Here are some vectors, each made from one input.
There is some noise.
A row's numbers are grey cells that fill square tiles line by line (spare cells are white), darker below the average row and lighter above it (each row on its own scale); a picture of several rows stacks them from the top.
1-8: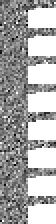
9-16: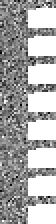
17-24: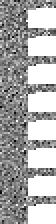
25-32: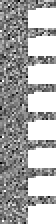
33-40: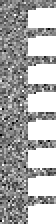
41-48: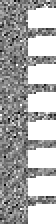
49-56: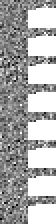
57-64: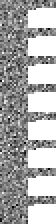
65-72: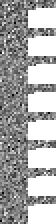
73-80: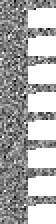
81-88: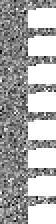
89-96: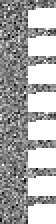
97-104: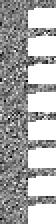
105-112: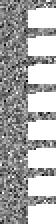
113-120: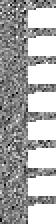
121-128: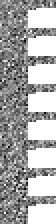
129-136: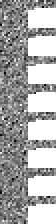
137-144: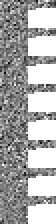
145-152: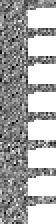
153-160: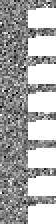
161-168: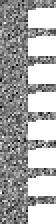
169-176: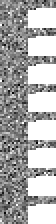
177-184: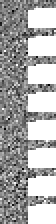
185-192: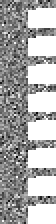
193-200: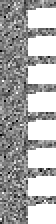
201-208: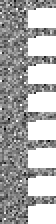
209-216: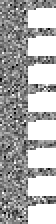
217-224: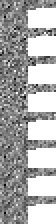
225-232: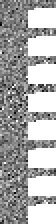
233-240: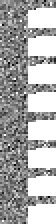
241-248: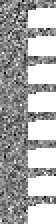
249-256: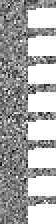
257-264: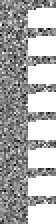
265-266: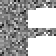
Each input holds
either a point on a 5-point circle, or a point on a 6-point circle and a true/false value, or a fixed value.
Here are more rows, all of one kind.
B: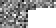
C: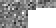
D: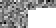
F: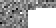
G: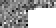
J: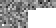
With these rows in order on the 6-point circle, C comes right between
B and J.
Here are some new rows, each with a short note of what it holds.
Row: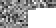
a fixed value
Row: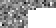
a point on a 5-point circle
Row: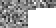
a fixed value
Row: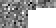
a point on a 6-point circle and a true/false value
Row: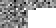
a point on a 5-point circle
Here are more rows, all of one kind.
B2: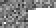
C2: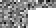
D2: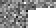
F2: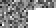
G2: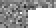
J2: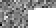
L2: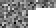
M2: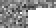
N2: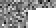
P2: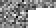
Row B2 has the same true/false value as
F2, J2 and L2.
